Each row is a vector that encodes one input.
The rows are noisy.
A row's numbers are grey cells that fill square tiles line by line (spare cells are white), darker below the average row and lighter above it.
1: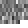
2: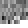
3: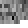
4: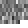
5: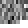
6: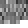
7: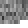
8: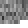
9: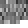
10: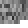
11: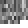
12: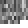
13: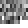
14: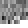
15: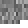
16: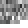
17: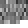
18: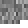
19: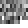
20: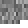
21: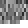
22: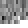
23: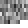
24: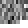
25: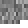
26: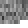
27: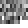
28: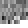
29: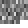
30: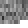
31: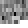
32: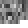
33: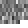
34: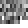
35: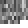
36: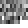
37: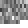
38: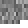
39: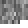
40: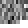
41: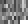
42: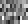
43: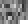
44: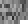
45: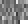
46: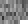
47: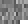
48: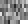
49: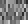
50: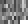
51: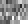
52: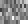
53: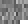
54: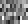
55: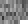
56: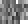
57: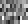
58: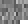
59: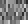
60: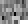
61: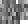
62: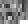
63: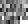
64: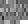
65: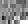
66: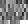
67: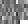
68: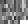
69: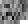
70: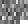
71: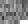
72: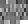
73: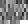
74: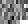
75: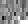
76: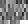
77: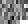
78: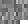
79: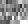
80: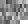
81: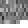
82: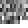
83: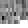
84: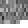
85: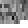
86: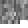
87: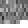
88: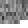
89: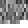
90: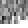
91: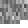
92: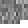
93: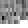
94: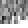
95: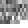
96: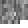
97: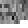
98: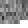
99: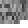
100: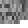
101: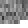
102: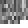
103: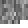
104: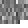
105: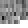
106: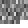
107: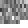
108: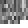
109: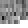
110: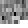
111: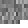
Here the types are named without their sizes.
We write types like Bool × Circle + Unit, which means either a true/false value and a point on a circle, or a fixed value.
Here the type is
Bool × (Tree + Unit).
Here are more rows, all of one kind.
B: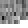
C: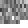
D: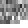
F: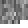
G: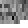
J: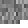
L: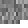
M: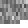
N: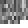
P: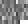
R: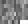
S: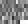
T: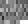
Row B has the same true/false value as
G and T.
